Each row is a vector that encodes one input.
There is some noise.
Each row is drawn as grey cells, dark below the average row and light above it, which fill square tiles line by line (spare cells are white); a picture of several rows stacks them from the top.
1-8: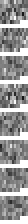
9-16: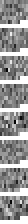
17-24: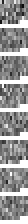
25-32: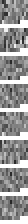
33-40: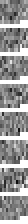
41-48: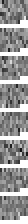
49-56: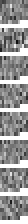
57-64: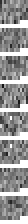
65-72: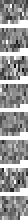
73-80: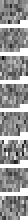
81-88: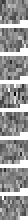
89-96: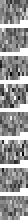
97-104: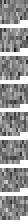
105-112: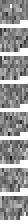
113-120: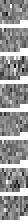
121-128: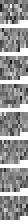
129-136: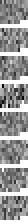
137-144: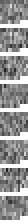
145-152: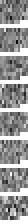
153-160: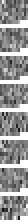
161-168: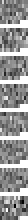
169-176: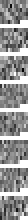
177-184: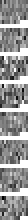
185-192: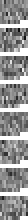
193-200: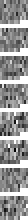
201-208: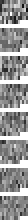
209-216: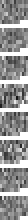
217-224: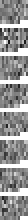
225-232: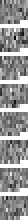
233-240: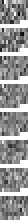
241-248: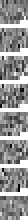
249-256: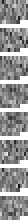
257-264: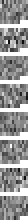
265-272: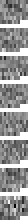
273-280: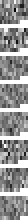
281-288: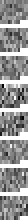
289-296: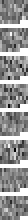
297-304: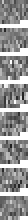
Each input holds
either a point on a 6-point circle, or a list of up to two points on a 13-point circle.
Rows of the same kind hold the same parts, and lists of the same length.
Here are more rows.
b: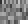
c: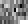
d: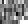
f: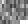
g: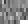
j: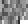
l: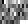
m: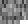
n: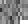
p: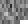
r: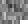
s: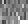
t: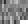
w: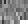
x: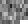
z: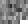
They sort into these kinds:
b, f, g, p, r, s, t, w, x, z
c, d
j, m, n
l

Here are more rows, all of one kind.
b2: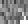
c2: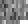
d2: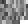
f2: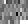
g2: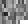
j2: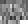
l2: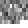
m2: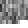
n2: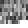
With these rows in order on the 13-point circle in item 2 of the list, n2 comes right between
d2 and f2.
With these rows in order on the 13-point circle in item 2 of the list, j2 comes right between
b2 and c2.
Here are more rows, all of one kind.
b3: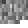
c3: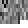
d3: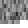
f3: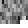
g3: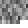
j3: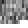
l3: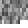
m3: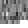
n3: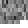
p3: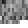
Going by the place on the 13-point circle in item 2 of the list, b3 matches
f3 and l3.
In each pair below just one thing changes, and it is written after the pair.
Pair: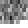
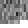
the place on the 13-point circle in item 1 of the list
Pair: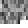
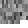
the place on the 13-point circle in item 2 of the list
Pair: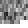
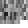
the place on the 13-point circle in item 2 of the list
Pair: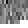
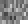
the place on the 13-point circle in item 1 of the list
